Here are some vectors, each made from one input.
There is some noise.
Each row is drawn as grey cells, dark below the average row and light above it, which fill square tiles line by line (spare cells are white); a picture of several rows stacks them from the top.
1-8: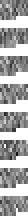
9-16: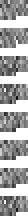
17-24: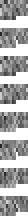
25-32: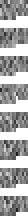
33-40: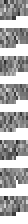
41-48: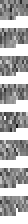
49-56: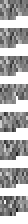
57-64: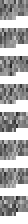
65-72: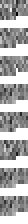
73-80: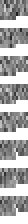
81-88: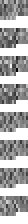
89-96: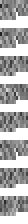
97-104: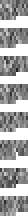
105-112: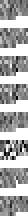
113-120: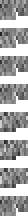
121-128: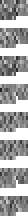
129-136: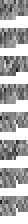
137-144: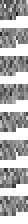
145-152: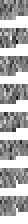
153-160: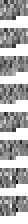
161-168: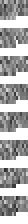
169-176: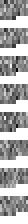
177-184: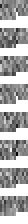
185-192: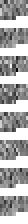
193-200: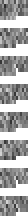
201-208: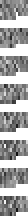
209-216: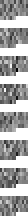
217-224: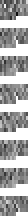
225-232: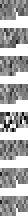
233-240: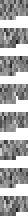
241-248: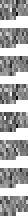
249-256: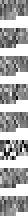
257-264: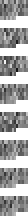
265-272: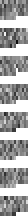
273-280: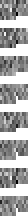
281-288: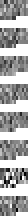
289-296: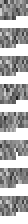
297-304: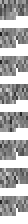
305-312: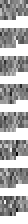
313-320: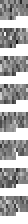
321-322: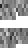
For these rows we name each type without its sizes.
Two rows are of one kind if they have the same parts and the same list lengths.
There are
2 kinds of row.
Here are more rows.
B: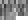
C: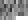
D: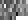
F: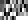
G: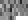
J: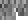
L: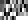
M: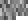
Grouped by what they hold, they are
B, C, D, G, J, M
F, L

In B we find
a point on a circle.
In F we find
a fixed value.
